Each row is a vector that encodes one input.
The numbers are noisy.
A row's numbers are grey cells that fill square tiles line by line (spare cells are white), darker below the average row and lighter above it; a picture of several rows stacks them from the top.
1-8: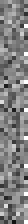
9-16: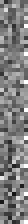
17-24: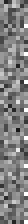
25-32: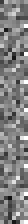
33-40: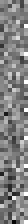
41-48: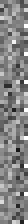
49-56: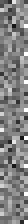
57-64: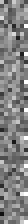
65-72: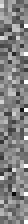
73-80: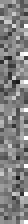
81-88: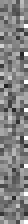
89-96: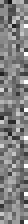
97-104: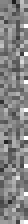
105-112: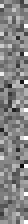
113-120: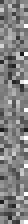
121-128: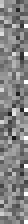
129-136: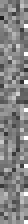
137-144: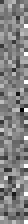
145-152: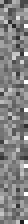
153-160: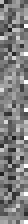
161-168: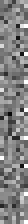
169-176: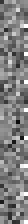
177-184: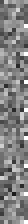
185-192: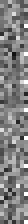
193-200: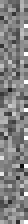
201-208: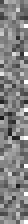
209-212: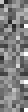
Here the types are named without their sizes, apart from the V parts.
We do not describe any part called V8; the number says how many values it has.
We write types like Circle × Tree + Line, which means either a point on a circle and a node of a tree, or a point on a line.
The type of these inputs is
(Circle + V8) × List(Line).
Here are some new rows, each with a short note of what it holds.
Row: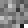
a value of V8, together with a list of two items
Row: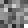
a value of V8, together with the empty list
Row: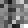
a point on a circle, together with the empty list
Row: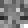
a point on a circle, together with a list of one item
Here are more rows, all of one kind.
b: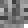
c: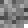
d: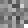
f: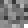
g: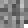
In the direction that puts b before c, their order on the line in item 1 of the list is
b, c, g, d, f.
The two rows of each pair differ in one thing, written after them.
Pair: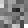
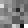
the place on the line in item 2 of the list
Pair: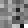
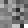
the place on the line in item 2 of the list
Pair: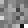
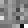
the place on the line in item 2 of the list
